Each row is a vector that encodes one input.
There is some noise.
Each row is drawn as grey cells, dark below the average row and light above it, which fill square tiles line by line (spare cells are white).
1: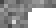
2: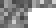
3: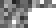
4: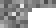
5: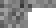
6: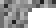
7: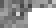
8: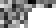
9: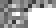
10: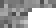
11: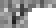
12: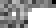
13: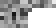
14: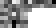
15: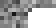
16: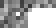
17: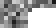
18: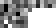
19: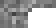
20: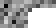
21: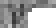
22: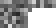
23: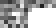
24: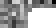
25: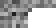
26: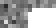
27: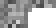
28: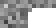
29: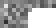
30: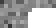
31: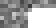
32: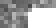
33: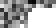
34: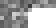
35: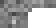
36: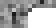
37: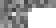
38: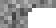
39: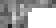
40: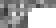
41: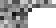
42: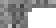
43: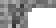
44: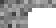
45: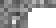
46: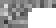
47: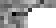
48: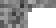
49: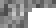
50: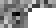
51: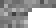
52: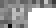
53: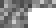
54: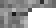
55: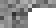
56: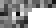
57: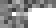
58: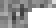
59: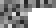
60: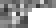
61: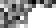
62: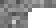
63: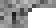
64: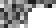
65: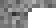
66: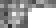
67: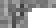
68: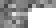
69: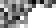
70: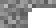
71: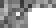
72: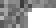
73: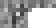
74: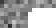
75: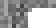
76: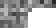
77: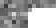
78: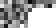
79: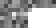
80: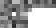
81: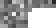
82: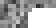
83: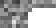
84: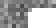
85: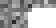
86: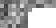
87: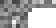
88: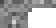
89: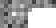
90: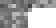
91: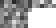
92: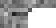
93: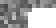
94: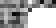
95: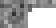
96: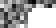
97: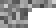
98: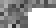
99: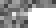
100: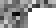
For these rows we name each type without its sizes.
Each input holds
a list of points on a line.
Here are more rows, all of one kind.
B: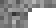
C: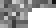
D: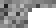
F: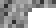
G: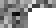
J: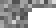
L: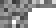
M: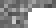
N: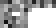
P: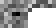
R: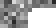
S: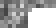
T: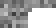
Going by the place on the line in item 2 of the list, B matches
C, G, R and S.
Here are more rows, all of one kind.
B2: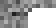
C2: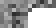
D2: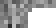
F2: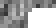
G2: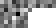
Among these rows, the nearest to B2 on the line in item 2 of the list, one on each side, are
D2 and F2.
